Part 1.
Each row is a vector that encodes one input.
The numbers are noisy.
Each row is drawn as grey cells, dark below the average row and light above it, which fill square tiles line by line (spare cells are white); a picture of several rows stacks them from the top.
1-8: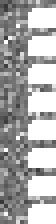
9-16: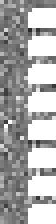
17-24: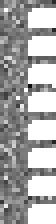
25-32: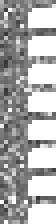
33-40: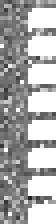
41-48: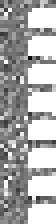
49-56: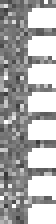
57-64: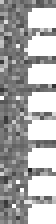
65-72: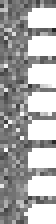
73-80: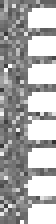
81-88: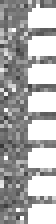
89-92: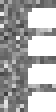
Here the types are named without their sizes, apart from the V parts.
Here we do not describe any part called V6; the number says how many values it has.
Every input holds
a value of V6, together with either a label, or a point on a line.
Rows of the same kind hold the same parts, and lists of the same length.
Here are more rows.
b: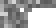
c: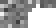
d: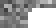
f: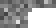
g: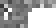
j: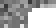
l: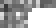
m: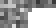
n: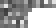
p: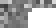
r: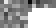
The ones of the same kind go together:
b, f, m, r
c, d, g, j, l, n, p

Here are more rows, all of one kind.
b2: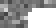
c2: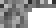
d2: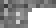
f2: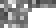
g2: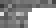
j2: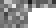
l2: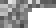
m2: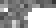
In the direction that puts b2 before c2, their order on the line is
d2, b2, m2, c2, g2, j2, l2, f2.
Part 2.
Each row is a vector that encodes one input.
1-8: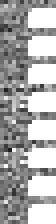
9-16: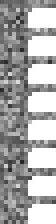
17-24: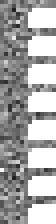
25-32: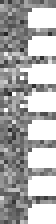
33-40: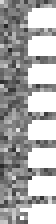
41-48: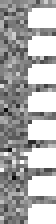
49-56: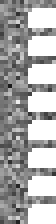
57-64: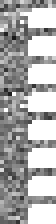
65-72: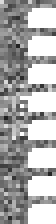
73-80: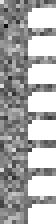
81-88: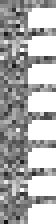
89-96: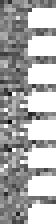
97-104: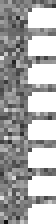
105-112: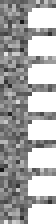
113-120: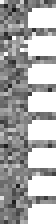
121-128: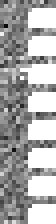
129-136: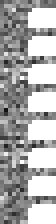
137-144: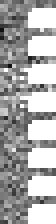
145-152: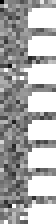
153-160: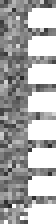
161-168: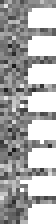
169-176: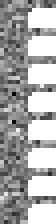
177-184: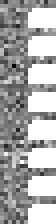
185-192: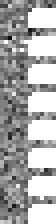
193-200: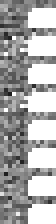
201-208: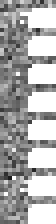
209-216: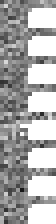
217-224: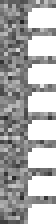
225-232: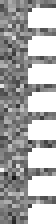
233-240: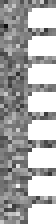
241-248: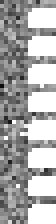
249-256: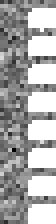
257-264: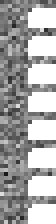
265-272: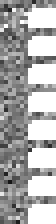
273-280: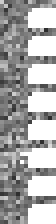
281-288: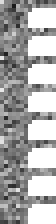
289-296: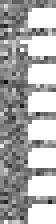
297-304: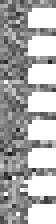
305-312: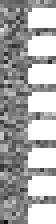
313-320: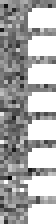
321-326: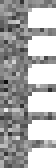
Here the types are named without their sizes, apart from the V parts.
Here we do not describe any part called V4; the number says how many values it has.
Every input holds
either a point on a circle and a point on a line, or a value of V4.
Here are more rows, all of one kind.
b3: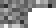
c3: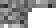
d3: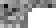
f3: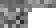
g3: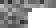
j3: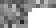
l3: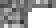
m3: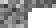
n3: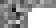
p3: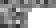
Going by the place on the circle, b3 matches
c3, f3, j3 and l3.
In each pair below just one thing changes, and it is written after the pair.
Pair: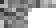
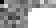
the place on the circle
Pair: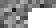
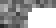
the place on the line
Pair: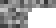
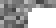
the place on the circle
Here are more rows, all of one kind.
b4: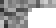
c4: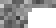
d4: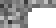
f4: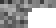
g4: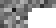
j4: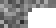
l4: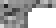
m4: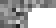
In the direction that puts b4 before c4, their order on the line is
l4, g4, d4, b4, f4, c4, j4, m4.
